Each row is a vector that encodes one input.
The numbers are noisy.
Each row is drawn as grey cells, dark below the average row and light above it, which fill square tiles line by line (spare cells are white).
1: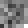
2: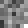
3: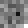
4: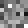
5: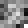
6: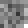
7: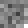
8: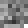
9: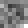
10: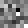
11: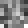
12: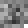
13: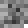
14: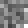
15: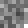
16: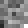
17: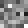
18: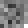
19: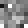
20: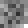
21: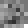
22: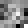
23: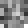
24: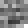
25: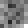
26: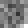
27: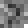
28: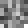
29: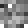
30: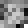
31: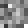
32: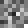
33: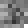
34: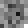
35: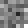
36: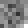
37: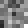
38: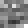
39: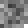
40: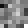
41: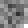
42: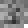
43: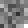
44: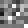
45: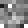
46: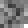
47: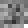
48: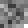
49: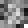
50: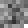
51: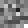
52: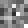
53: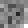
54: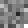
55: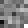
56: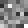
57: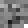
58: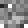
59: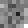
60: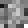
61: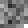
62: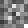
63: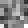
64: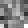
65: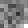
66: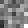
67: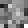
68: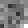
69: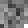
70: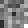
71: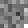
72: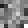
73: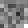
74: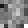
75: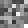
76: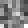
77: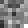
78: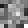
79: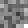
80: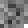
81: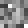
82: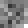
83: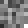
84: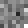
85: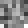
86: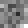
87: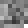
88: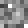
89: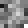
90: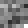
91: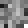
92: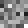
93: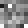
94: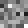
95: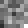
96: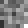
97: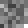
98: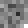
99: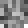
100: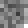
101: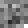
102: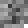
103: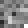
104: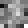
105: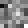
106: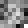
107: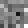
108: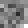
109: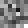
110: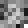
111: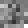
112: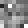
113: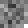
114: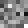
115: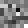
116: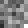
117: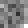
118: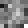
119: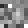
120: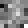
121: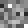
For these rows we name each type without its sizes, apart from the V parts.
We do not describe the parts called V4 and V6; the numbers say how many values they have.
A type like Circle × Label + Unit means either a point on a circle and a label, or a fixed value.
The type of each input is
Bool × (Line + V4) + V6.
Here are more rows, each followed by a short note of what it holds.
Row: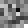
a true/false value and a value of V4
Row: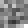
a true/false value and a value of V4
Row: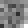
a point on a line and a true/false value
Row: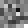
a true/false value and a value of V4
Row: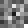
a true/false value and a value of V4
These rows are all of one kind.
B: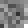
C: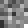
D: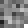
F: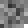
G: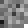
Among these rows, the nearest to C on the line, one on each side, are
B and F.
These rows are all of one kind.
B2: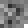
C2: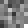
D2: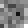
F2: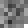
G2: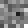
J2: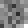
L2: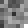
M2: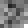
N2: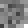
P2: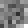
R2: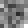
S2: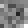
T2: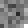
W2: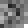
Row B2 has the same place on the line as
C2, F2, M2 and W2.
